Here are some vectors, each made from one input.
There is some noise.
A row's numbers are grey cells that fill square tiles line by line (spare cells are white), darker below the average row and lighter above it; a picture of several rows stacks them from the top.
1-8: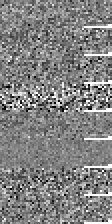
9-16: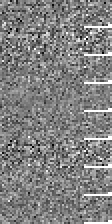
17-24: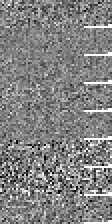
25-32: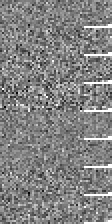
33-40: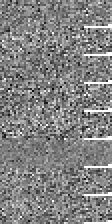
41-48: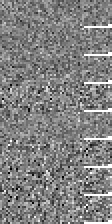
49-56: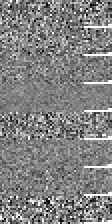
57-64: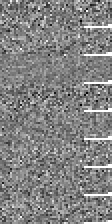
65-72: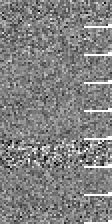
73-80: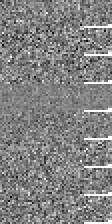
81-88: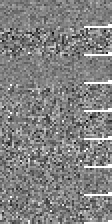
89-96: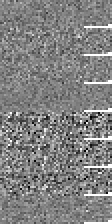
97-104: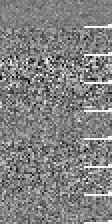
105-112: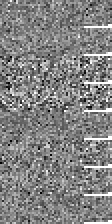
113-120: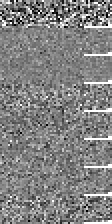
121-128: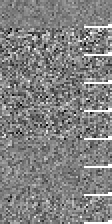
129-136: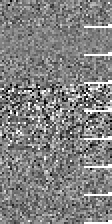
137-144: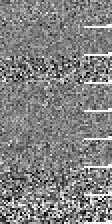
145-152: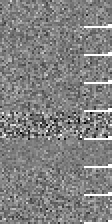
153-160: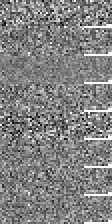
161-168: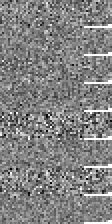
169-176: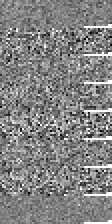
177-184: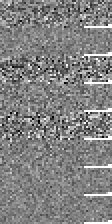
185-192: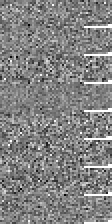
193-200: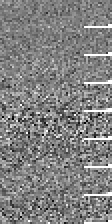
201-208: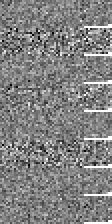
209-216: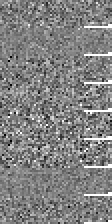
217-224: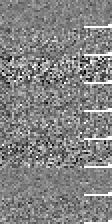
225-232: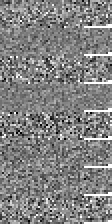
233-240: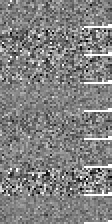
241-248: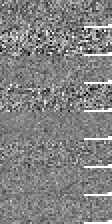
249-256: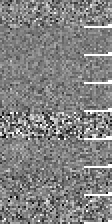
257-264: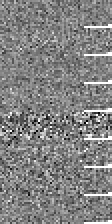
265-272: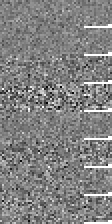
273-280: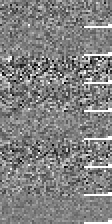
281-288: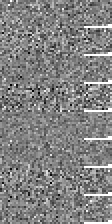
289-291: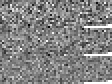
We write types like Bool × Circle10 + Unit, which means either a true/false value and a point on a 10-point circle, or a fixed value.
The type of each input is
(Bool × Line4 + Label7) × (Tree7 + Unit) + Line6 × Line13.
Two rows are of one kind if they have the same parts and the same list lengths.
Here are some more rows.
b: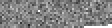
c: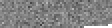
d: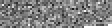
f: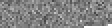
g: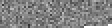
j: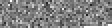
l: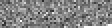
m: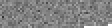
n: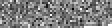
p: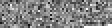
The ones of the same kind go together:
b, f, g, p
c, m
d, n
j
l

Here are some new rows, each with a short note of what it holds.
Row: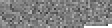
a point on a 4-point line and a true/false value
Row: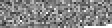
one of 7 labels and a node of a 7-node tree
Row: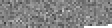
a point on a 4-point line, a node of a 7-node tree and a true/false value
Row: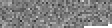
one of 7 labels and a node of a 7-node tree
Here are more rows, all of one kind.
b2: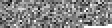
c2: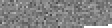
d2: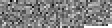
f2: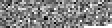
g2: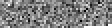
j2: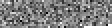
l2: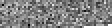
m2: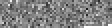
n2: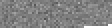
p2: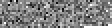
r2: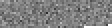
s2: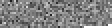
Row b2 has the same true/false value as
d2, l2 and r2.
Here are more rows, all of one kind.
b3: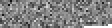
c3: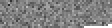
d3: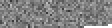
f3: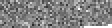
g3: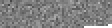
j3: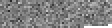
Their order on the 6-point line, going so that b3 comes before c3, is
b3, c3, g3, d3, j3, f3.
